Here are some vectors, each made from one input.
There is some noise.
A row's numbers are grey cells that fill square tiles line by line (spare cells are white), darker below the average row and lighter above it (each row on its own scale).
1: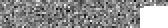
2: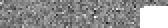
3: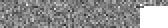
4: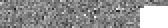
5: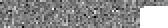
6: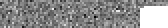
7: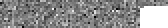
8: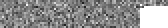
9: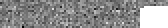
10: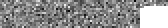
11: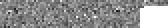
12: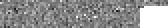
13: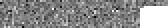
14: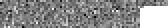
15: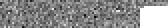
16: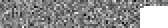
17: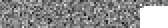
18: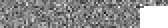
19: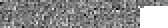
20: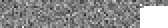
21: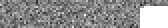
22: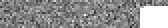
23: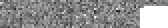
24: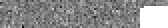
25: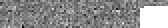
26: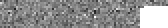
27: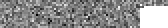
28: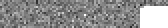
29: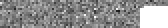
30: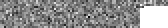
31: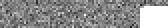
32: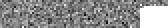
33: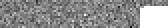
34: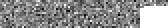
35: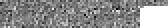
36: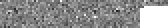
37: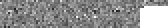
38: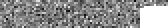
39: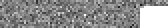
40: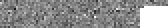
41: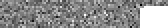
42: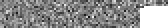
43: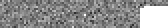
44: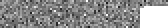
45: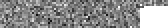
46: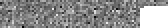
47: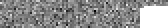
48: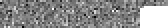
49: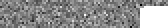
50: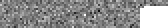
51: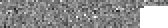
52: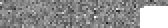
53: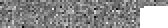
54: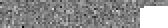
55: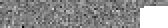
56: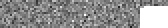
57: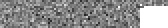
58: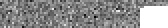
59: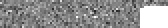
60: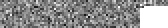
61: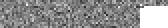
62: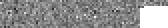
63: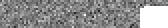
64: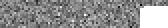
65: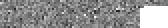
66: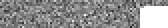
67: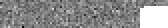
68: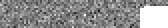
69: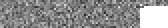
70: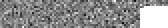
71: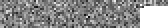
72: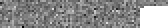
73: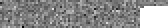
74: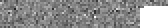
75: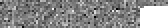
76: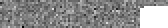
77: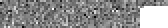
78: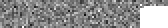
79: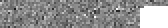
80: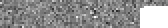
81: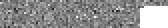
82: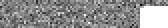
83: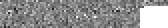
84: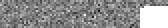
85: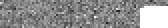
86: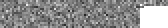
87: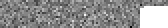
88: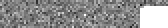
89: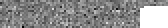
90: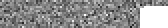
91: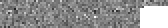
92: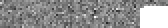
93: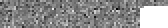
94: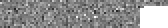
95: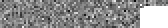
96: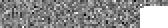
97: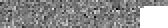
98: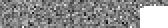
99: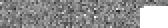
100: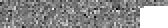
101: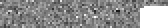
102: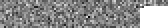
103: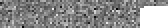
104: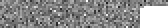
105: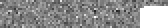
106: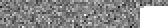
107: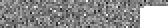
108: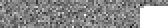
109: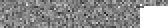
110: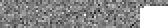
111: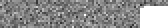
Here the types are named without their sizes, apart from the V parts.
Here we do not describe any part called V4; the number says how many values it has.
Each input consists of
a value of V4, together with a list of points on a line.
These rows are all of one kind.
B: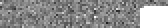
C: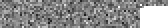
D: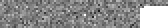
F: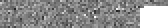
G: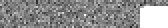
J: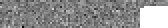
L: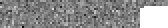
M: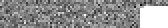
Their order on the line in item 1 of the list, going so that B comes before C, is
M, B, G, C, F, L, D, J.
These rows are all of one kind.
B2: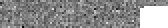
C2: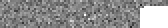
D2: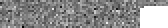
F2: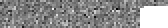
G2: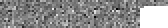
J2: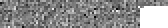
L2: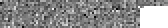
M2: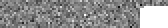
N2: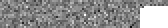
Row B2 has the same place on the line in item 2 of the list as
C2, J2 and M2.
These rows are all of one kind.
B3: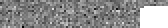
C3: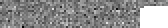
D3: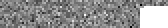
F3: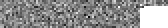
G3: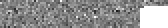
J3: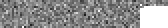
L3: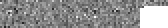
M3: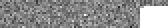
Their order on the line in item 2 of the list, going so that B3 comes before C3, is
B3, C3, M3, J3, L3, F3, D3, G3.
